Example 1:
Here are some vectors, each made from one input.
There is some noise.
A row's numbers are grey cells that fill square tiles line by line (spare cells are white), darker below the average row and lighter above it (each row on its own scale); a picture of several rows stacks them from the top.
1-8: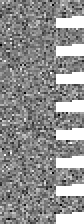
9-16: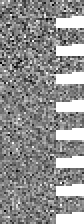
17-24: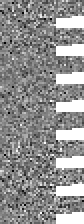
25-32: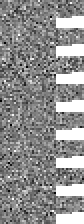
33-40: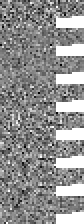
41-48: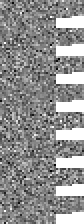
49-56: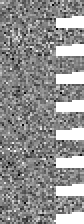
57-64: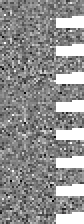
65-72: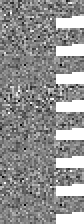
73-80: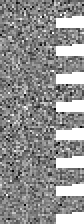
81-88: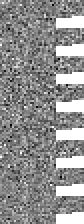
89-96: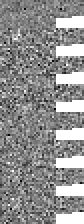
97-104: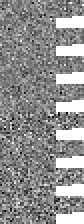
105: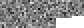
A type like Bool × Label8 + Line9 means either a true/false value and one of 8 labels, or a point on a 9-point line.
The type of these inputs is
Circle11 × (Line5 + Line7).
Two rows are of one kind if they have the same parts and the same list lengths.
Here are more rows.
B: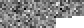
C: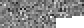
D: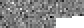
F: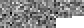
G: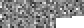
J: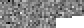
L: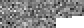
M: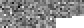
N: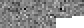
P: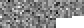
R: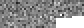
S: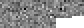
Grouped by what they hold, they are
B, C, M, N, R, S
D, F, G, J, L, P

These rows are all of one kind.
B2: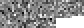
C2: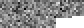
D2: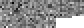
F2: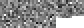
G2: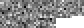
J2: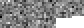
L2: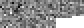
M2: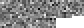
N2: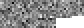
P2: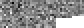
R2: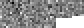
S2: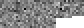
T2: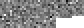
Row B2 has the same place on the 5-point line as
R2 and S2.
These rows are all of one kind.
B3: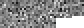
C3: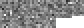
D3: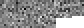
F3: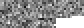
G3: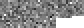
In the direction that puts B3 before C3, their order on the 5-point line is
D3, B3, G3, C3, F3.
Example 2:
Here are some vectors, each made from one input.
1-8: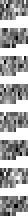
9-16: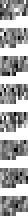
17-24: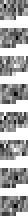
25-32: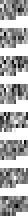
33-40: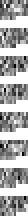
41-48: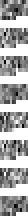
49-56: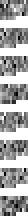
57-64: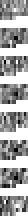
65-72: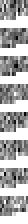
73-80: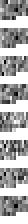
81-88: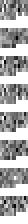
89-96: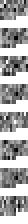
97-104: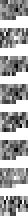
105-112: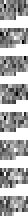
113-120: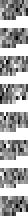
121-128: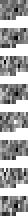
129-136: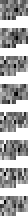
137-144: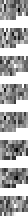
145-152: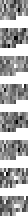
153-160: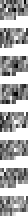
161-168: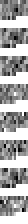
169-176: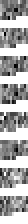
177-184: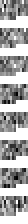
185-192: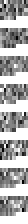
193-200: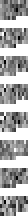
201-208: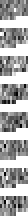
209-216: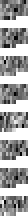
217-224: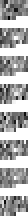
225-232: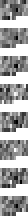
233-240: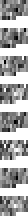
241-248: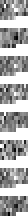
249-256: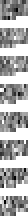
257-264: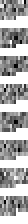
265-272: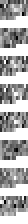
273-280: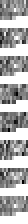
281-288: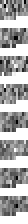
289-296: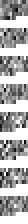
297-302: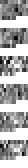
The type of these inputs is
Bool × Tree11 + Label8.
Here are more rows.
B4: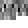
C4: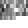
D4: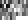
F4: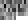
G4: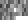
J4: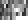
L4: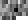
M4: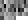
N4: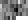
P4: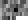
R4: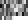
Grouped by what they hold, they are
B4, F4, L4, M4, N4, P4
C4, D4, G4, J4, R4

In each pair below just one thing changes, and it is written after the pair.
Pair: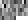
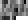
the true/false value
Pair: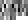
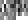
the node of the tree
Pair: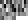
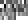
the node of the tree
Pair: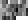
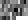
the node of the tree
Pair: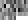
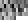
the node of the tree
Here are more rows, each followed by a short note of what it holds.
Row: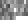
one of 8 labels
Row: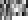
one of 8 labels
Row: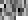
a node of an 11-node tree and a true/false value
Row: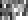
one of 8 labels
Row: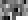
a node of an 11-node tree and a true/false value
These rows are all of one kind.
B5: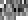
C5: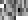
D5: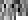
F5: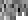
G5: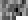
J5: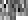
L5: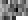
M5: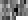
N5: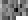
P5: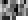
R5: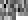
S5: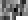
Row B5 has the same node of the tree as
M5 and N5.
